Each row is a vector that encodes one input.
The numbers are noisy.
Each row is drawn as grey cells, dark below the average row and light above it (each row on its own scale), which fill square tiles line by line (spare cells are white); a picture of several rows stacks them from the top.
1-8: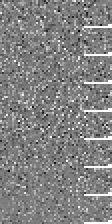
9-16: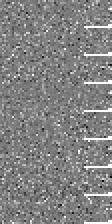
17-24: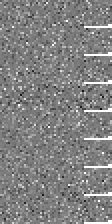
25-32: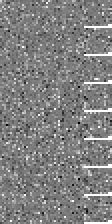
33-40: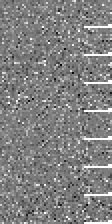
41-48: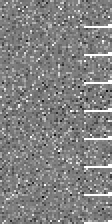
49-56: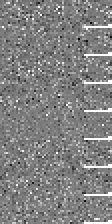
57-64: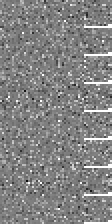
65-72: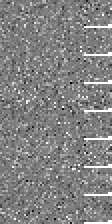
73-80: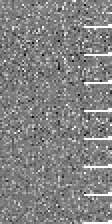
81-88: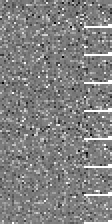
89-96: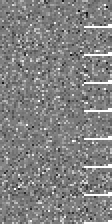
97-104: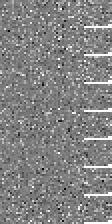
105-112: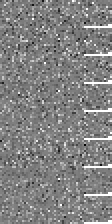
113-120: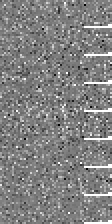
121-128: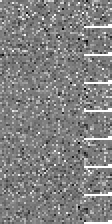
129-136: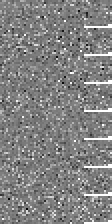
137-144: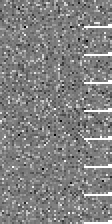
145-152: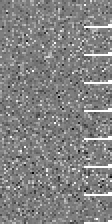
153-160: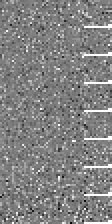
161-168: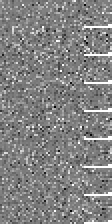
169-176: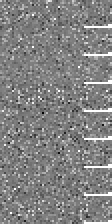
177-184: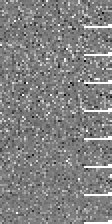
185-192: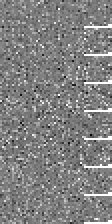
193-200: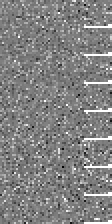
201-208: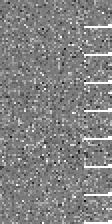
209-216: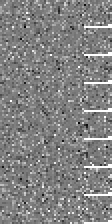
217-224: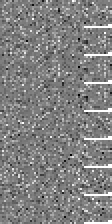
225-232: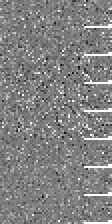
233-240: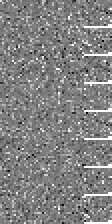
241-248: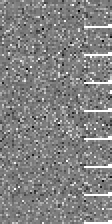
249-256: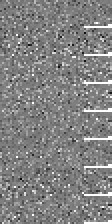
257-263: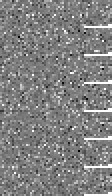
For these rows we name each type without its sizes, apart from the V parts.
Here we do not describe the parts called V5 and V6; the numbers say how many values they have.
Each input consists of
a node of a tree and a value of V6, together with either four true/false values, or a value of V5.
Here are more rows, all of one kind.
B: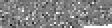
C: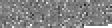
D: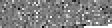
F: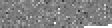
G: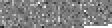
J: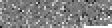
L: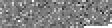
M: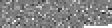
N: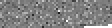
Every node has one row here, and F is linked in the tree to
G.
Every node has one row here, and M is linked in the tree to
B.
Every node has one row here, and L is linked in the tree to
G.
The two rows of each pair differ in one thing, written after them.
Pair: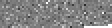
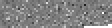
the value of V6
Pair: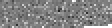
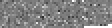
the node of the tree
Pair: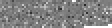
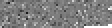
the value of V5
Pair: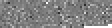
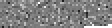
the node of the tree
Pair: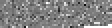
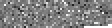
the value of V5
